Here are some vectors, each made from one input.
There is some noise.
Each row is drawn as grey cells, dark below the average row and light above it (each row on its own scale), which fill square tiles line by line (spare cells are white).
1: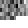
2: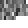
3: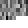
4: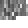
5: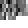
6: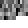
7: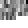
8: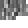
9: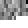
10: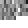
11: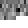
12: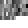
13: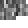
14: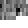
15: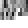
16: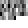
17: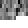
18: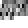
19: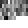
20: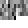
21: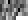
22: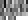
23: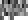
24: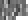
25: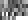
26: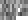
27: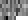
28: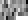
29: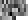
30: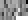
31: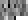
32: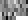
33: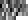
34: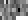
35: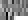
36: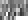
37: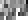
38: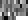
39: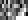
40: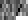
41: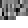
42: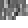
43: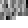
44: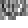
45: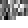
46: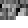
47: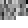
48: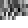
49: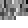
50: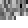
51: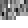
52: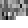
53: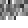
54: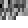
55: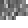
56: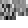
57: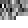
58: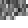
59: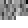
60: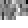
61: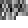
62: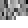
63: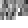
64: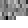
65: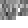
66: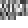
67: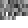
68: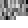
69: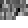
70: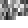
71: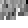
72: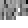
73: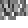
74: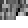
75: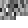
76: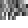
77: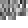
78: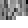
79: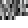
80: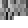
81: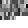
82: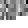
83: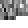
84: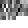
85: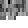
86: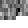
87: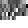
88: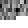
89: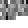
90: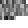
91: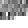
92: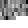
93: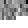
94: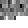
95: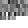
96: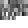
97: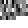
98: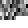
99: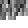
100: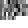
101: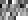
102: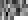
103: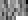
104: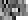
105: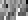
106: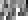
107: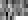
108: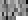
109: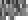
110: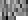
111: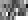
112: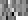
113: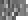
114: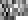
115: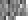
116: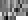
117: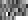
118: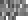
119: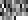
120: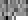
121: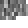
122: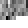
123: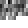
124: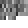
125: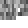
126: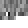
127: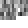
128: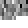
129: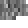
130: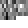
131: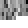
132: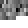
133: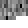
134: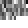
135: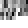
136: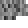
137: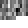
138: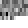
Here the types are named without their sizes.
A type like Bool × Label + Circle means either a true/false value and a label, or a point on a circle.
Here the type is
(Circle + Label) × Label.
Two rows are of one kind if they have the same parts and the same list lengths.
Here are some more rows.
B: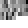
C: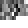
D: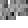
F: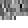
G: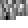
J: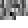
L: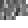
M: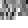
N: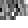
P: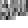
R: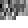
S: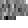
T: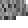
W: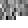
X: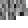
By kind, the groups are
B, D, G, L, P, S, T, W
C, F, J, M, N, R, X

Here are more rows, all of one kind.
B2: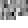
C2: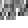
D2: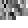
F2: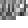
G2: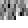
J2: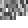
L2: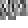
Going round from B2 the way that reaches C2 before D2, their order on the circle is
B2, F2, C2, G2, L2, J2, D2.
